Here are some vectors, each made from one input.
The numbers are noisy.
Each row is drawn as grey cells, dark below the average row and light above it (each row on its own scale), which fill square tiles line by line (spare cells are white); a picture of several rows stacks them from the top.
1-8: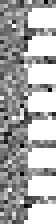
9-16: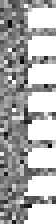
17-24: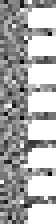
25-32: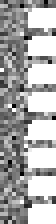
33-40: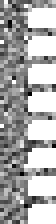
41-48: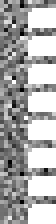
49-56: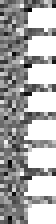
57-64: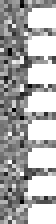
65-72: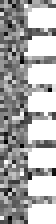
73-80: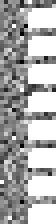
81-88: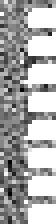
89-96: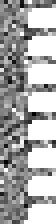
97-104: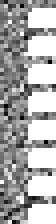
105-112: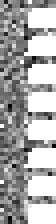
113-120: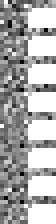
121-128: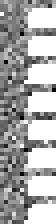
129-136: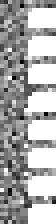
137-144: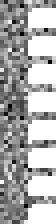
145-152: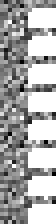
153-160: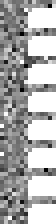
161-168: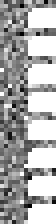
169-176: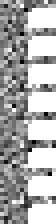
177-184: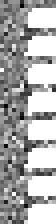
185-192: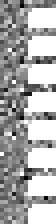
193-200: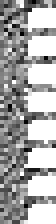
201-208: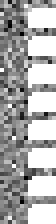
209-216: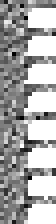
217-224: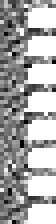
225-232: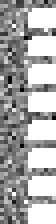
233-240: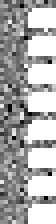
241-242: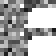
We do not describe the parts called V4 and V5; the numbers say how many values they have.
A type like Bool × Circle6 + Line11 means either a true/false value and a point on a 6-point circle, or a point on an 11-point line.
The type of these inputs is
Bool × V5 + Tree9 × V4 + Tree10.
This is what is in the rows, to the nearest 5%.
About 40% of them hold a node of a 9-node tree and a value of V4. About 35% of them hold a node of a 10-node tree. The rest hold a true/false value and a value of V5.
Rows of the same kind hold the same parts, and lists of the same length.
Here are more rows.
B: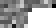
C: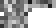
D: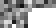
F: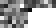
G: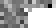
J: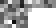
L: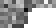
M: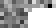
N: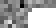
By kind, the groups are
B, F, L
C, G, M
D, J, N

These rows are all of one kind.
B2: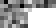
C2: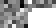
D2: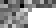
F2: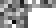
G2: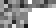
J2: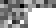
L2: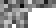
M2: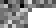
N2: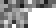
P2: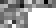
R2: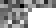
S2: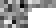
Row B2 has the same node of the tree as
C2, D2 and M2.
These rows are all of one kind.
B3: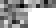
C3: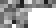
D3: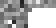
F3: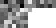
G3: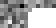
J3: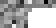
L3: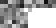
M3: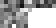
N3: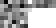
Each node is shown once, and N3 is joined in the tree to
L3.
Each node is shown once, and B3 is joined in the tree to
C3.
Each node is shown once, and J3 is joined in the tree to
C3.
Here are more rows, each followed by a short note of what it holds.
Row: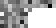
a true/false value and a value of V5
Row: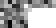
a true/false value and a value of V5
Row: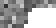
a node of a 10-node tree
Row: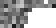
a node of a 10-node tree
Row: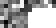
a node of a 10-node tree
